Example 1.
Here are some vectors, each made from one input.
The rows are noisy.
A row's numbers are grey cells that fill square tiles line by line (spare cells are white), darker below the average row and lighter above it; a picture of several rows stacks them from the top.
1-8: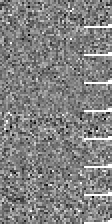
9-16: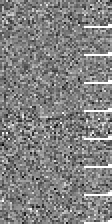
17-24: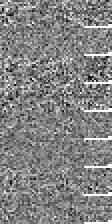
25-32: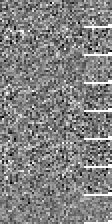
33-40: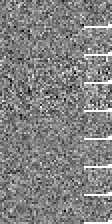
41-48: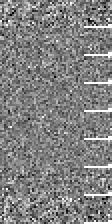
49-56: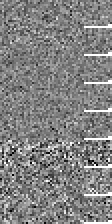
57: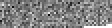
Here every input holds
a point on a 4-point line, together with either a fixed value, or a node of a 7-node tree.
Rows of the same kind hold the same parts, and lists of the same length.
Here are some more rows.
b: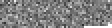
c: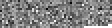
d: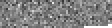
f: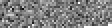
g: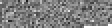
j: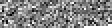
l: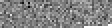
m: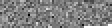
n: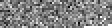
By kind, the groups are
b, c, d, f, g, l, m, n
j

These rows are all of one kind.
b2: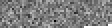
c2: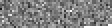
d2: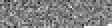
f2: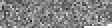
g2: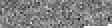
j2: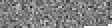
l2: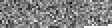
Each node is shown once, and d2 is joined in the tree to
f2 and j2.
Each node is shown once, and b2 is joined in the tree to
g2.
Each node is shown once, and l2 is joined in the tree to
c2 and f2.
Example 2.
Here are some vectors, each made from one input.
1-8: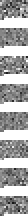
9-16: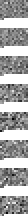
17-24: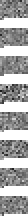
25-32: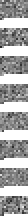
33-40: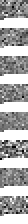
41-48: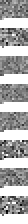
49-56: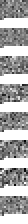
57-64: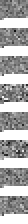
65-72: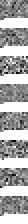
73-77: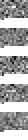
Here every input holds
a list of up to two points on a 9-point line.
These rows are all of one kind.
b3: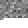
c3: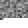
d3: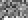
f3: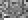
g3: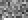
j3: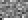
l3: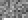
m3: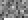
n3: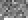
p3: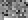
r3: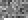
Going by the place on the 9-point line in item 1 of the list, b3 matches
c3, d3, j3 and l3.
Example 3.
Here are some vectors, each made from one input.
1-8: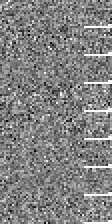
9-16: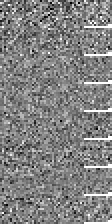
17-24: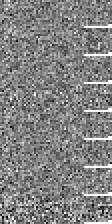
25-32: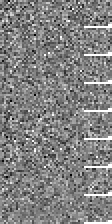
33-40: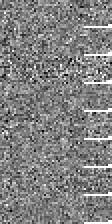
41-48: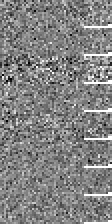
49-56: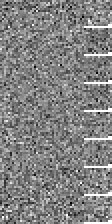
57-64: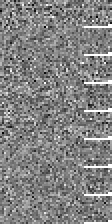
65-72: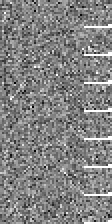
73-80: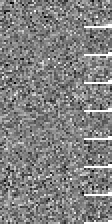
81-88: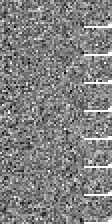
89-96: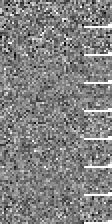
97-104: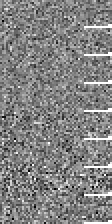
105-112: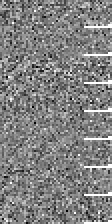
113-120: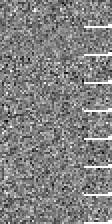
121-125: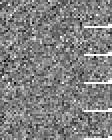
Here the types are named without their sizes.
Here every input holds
a point on a line, together with either a fixed value, or a node of a tree.
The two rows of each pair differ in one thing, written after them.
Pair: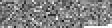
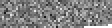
the node of the tree
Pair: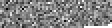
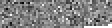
the node of the tree
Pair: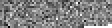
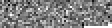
the place on the line
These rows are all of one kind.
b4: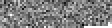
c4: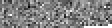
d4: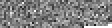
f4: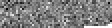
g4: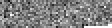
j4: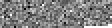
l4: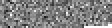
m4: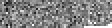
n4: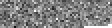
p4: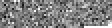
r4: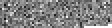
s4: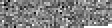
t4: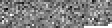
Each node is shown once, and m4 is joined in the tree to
b4 and s4.
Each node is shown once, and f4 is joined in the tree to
d4 and t4.
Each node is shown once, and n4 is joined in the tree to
p4 and s4.
